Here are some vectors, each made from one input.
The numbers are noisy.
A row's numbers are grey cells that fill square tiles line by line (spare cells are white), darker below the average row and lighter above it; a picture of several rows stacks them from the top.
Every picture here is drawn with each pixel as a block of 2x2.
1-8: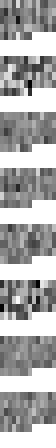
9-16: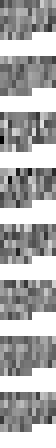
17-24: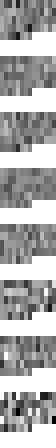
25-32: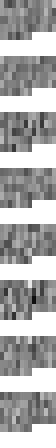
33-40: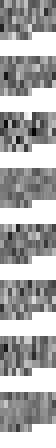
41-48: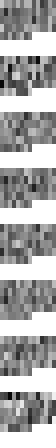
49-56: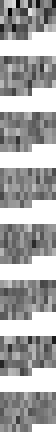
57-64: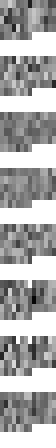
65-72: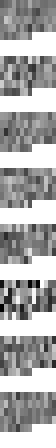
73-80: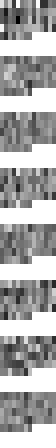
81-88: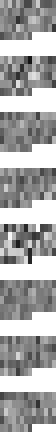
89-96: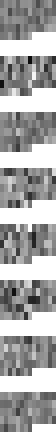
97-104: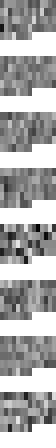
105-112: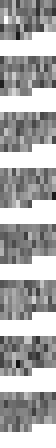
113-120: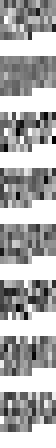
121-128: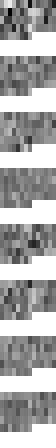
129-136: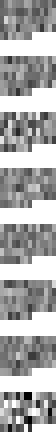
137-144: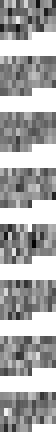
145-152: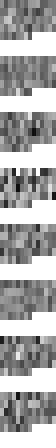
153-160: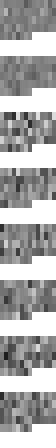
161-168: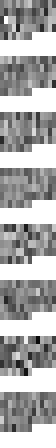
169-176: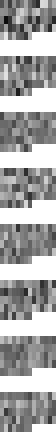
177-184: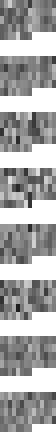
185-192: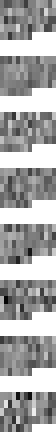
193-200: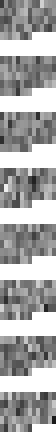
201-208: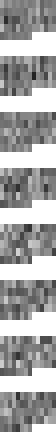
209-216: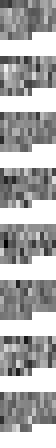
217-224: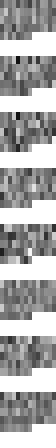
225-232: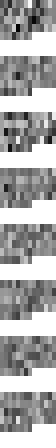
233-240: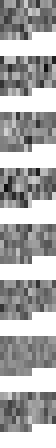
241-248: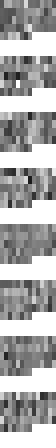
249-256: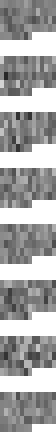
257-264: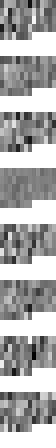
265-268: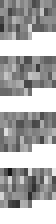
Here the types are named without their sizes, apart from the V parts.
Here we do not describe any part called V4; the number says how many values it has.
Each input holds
a label, together with either a point on a circle and a true/false value, or a value of V4.
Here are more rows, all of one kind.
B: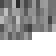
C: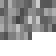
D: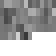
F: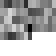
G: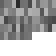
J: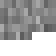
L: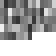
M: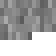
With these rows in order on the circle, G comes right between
J and M.
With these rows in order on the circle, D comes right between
C and F.
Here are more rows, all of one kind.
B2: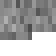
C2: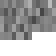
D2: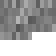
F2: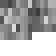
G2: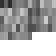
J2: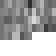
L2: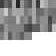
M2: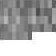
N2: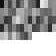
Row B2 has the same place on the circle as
G2, J2 and L2.
